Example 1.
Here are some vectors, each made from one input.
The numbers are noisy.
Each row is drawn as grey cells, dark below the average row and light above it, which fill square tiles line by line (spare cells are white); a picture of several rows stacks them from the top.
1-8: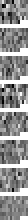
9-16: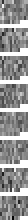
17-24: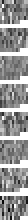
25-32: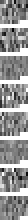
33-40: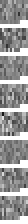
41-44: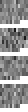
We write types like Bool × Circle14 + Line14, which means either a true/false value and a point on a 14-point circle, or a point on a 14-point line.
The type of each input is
Line4.
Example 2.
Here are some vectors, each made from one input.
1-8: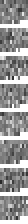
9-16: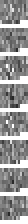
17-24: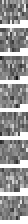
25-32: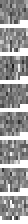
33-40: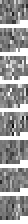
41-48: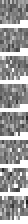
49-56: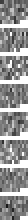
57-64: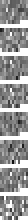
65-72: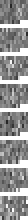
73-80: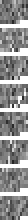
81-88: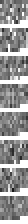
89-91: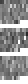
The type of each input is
Label12.
